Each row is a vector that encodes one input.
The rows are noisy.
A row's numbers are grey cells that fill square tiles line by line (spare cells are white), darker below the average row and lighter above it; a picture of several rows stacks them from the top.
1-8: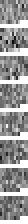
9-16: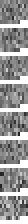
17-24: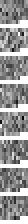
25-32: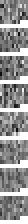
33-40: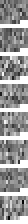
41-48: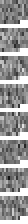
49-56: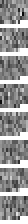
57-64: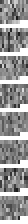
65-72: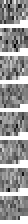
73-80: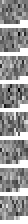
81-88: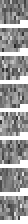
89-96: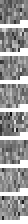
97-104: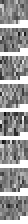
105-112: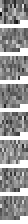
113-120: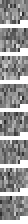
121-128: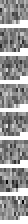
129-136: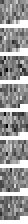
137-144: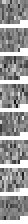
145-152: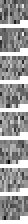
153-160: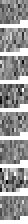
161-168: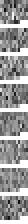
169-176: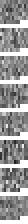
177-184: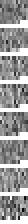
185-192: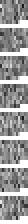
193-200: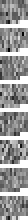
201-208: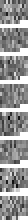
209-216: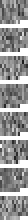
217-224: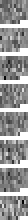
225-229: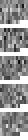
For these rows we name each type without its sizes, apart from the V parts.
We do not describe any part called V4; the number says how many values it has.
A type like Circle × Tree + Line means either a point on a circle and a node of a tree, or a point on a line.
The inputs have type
Bool × Bool × Bool × Line × V4 + List(Circle).
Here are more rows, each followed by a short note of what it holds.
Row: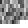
the empty list
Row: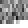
a point on a line, three true/false values and a value of V4
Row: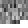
a list of one item
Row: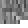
a list of two items
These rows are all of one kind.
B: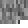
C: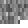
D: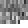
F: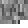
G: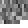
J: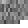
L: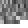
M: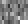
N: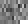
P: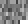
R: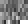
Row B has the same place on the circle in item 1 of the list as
D and G.
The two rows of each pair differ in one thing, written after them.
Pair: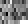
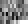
the value of V4
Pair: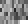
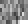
the value of V4
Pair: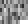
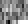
the place on the line
